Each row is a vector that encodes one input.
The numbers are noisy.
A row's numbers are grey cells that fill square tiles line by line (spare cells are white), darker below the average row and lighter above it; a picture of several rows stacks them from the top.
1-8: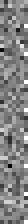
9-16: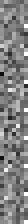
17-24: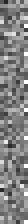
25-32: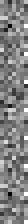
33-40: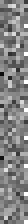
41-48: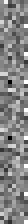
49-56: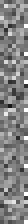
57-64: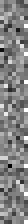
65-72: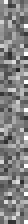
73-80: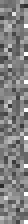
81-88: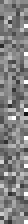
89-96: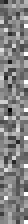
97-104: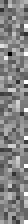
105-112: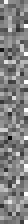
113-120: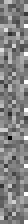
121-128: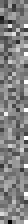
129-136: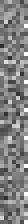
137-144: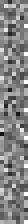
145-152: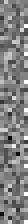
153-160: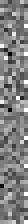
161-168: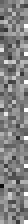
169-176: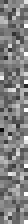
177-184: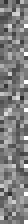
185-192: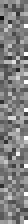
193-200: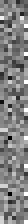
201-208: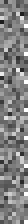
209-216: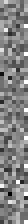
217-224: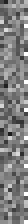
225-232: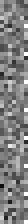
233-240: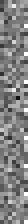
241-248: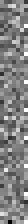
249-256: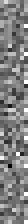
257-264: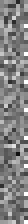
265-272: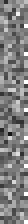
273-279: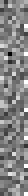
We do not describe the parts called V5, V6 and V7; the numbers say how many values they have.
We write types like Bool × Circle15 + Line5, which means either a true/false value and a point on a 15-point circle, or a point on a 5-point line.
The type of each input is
Bool × V5 × V7 + (Line4 + V6) × Tree10.
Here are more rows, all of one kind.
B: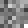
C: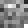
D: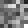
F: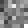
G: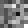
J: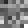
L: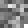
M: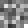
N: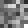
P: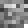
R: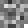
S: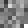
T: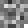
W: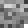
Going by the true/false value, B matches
F, J and S.
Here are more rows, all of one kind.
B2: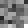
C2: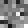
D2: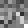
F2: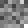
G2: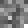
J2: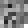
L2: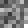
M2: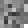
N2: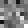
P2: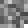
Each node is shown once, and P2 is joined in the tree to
G2 and M2.
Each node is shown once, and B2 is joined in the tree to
G2.
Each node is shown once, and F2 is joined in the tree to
G2 and L2.
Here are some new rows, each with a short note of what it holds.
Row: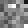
a true/false value, a value of V5 and a value of V7
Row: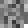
a node of a 10-node tree and a value of V6
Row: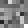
a node of a 10-node tree and a value of V6
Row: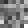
a true/false value, a value of V5 and a value of V7
